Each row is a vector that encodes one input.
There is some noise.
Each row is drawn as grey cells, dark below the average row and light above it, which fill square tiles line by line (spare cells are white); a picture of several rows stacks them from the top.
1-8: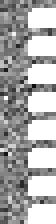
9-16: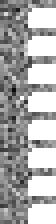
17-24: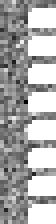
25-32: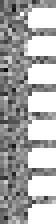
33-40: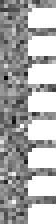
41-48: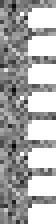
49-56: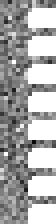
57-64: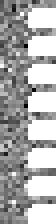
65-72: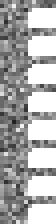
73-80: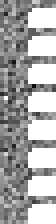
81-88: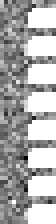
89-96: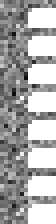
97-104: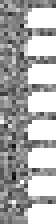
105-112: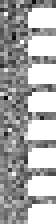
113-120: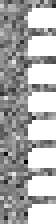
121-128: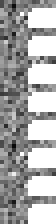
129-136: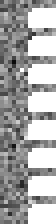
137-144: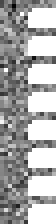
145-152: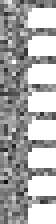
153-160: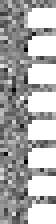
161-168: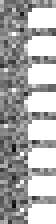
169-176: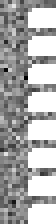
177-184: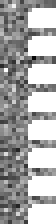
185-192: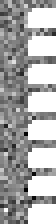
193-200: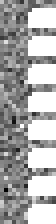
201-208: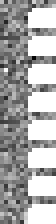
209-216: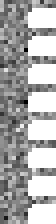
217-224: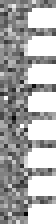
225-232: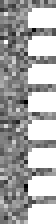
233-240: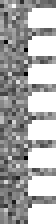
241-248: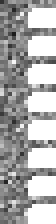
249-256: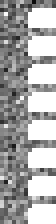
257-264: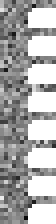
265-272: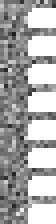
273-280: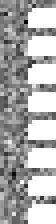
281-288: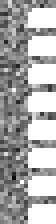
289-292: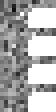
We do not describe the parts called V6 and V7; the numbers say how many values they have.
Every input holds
either a point on a 5-point line, a value of V6 and a value of V7, or a point on a 10-point line.
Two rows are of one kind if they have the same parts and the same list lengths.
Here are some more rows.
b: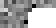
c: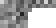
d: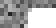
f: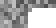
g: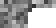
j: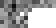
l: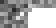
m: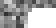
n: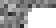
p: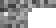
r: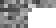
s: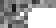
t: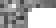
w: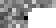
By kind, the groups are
b, c, d, f, g, m, n, t, w
j, l, p, r, s

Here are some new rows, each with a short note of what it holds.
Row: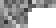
a point on a 5-point line, a value of V6 and a value of V7
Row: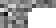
a point on a 5-point line, a value of V6 and a value of V7
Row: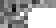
a point on a 10-point line
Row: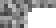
a point on a 5-point line, a value of V6 and a value of V7
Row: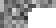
a point on a 5-point line, a value of V6 and a value of V7
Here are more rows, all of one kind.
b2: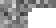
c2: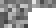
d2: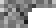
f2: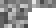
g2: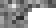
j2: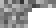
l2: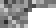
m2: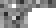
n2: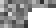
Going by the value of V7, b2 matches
d2 and n2.
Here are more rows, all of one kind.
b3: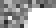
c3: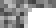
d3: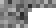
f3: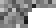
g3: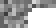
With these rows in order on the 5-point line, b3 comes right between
d3 and g3.
